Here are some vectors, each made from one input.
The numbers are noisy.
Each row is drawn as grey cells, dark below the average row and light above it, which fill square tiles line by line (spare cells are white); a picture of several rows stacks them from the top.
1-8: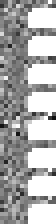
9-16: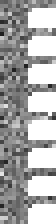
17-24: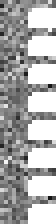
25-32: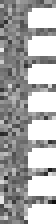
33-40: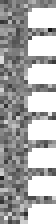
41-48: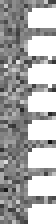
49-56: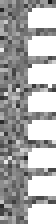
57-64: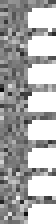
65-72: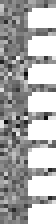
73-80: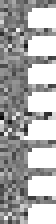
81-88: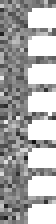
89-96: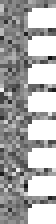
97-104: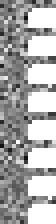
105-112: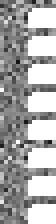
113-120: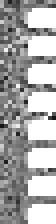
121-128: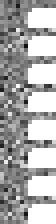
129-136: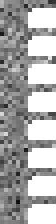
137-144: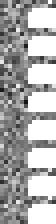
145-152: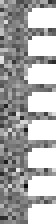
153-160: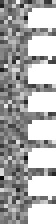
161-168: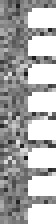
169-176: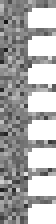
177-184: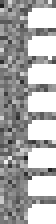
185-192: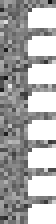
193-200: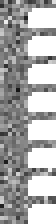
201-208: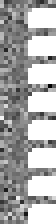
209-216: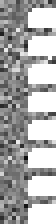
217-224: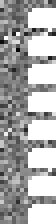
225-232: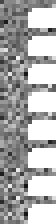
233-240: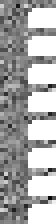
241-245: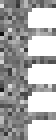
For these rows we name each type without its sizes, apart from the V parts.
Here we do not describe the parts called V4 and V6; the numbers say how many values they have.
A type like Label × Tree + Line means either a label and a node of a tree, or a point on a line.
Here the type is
Bool × (Tree + V6) + Line + V4.
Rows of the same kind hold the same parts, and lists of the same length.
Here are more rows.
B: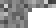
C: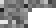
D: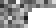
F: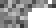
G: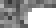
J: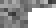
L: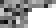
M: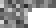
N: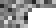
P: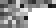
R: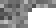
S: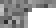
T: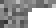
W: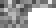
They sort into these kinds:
B, J, L, M, S, T
C, G, R
D, N, P
F, W

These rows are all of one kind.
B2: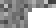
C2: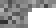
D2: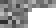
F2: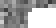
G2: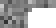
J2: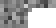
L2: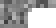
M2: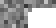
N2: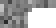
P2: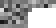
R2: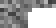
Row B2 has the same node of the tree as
C2, M2 and P2.
